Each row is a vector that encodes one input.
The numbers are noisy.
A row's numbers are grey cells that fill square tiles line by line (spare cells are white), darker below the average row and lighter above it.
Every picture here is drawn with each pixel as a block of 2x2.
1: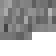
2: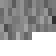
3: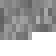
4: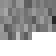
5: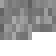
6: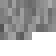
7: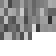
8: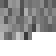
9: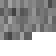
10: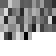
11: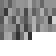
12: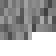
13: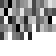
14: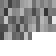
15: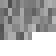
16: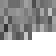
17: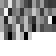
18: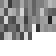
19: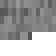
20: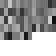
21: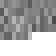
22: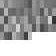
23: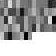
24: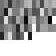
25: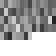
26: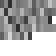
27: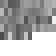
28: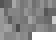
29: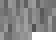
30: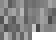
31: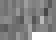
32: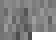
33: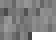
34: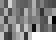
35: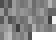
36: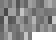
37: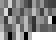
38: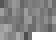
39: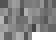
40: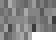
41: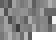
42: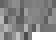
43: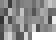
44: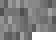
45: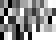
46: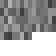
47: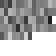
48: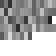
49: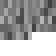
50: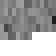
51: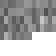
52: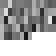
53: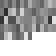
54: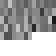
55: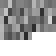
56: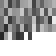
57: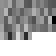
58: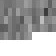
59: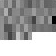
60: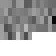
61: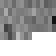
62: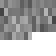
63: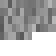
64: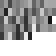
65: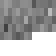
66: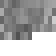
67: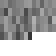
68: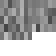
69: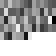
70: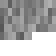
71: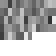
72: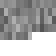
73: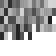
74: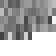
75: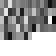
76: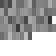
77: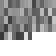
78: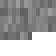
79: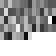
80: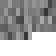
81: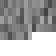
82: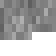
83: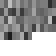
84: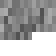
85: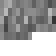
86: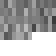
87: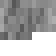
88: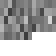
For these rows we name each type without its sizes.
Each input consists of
two labels and a node of a tree.
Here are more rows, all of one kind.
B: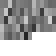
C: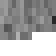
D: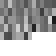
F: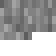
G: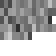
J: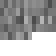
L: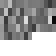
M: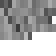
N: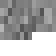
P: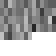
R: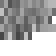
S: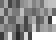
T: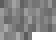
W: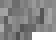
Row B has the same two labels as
N, R, S and W.
